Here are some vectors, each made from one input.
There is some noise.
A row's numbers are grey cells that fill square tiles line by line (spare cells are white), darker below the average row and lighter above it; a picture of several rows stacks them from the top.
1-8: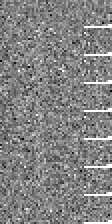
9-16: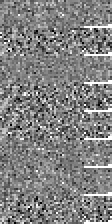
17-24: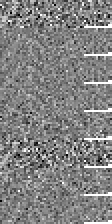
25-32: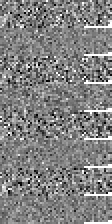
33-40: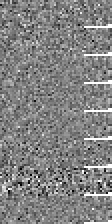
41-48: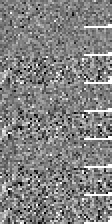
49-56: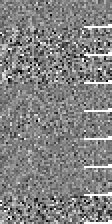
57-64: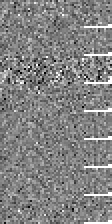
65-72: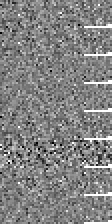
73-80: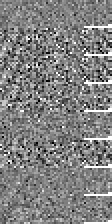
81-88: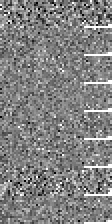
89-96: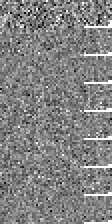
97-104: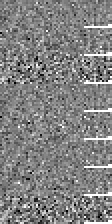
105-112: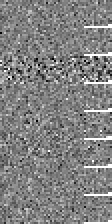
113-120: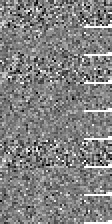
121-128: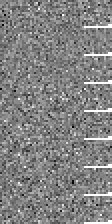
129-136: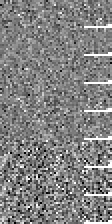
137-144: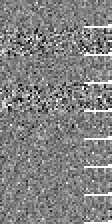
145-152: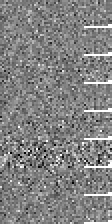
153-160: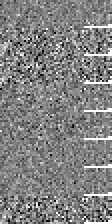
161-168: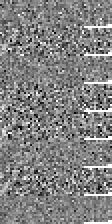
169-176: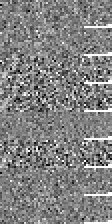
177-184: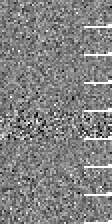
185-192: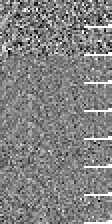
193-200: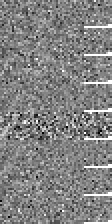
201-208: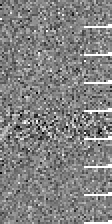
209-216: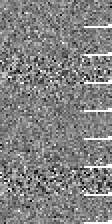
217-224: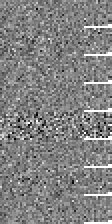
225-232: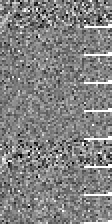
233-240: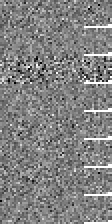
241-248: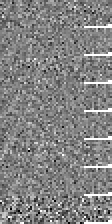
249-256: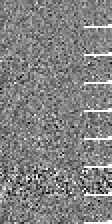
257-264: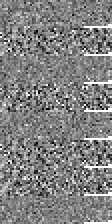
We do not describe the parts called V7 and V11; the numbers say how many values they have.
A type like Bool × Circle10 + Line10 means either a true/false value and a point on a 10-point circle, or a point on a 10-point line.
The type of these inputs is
Bool × (Circle10 + Unit) × V11 + V7.
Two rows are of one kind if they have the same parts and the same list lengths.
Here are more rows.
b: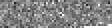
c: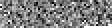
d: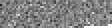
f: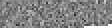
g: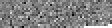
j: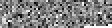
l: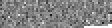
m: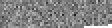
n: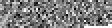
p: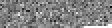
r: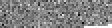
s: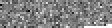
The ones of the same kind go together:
b, g, p, r, s
c, j, n
d, f, l, m

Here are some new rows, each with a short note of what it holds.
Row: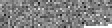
a point on a 10-point circle, a true/false value and a value of V11
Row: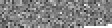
a point on a 10-point circle, a true/false value and a value of V11
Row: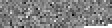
a point on a 10-point circle, a true/false value and a value of V11
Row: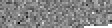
a true/false value and a value of V11
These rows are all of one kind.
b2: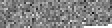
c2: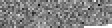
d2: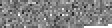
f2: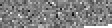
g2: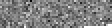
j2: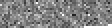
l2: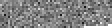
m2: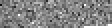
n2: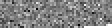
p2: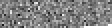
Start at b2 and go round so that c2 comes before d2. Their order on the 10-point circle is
b2, g2, n2, m2, j2, p2, l2, c2, f2, d2.
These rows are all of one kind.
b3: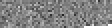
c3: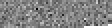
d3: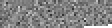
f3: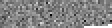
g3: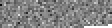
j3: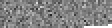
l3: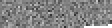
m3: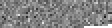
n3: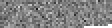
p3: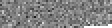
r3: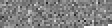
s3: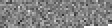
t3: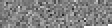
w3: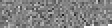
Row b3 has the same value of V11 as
l3, p3 and w3.
